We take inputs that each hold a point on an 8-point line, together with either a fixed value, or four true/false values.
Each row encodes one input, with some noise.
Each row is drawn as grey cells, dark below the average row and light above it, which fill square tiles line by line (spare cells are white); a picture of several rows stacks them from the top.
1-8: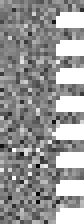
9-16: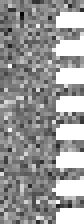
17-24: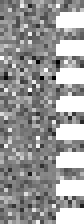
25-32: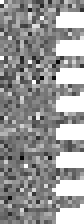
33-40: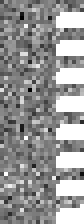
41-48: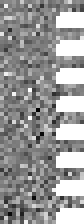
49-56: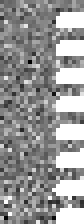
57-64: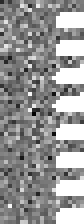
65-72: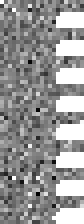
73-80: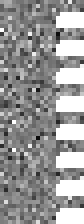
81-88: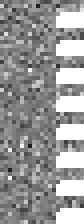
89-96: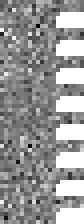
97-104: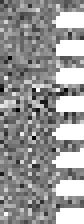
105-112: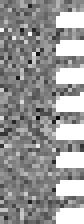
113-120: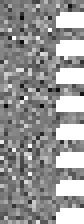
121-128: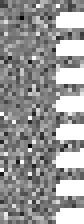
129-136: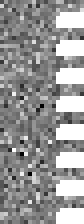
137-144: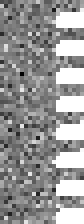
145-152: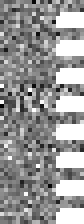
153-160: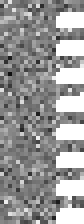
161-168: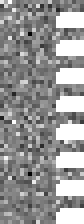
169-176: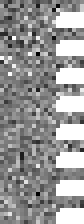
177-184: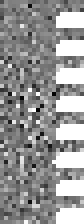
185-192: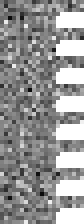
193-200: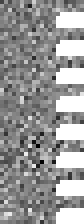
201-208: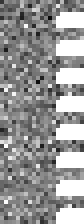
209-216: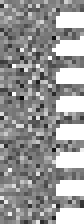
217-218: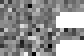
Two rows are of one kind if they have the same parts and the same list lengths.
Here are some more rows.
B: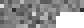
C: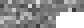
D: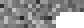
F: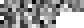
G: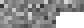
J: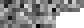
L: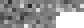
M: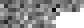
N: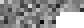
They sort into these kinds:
B, C, G, J, N
D, F, L, M

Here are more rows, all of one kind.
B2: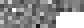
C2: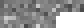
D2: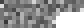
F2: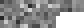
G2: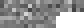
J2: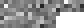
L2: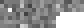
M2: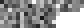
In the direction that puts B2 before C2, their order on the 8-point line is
B2, G2, J2, C2, F2, L2, M2, D2.
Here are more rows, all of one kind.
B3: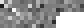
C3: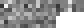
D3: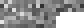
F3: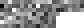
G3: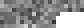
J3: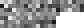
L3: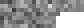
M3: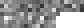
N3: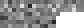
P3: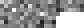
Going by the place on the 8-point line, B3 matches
C3, D3, F3 and J3.
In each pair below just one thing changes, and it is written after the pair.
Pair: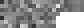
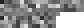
one of the four true/false values
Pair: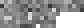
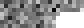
the place on the 8-point line
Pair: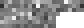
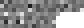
the place on the 8-point line
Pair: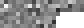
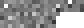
one of the four true/false values
